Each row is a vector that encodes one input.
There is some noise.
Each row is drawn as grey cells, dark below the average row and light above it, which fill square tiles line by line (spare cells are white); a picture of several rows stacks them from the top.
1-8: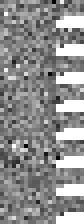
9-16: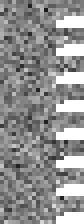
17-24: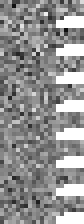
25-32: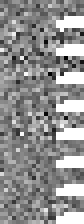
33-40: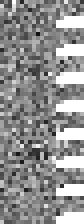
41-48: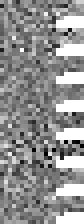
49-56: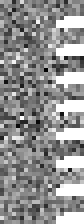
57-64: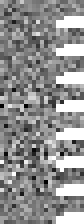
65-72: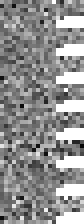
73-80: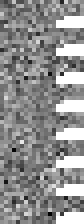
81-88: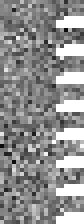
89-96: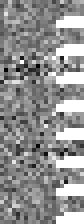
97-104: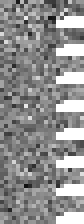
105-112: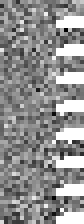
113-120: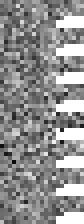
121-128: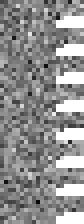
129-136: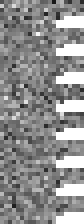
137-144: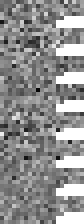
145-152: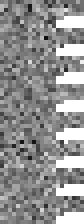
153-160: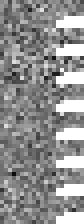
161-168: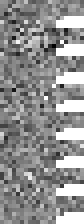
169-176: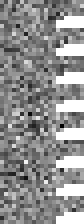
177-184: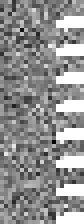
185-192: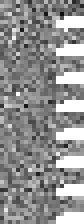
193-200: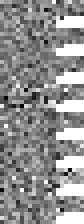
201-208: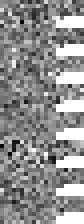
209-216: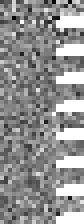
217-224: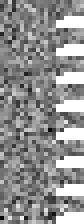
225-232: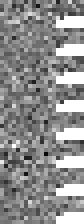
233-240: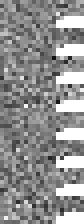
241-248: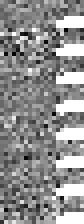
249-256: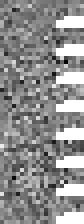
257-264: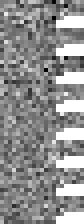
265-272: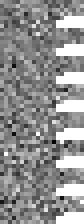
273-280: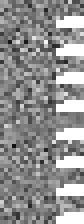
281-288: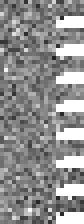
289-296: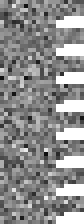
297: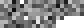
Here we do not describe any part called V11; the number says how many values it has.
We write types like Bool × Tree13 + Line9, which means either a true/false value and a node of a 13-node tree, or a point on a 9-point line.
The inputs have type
Line8 × (Line14 + List2(V11)).
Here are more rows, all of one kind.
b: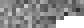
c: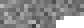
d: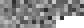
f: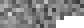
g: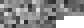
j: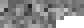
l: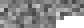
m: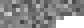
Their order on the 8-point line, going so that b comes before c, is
b, m, c, g, f, d, j, l.
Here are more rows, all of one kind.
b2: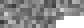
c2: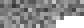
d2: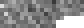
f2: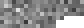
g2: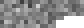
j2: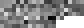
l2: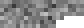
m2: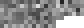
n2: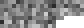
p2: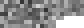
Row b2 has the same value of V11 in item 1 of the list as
c2, l2 and p2.
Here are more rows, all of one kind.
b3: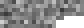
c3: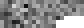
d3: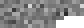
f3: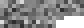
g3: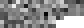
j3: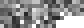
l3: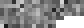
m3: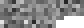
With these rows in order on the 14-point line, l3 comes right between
j3 and m3.
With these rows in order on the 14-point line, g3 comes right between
c3 and d3.
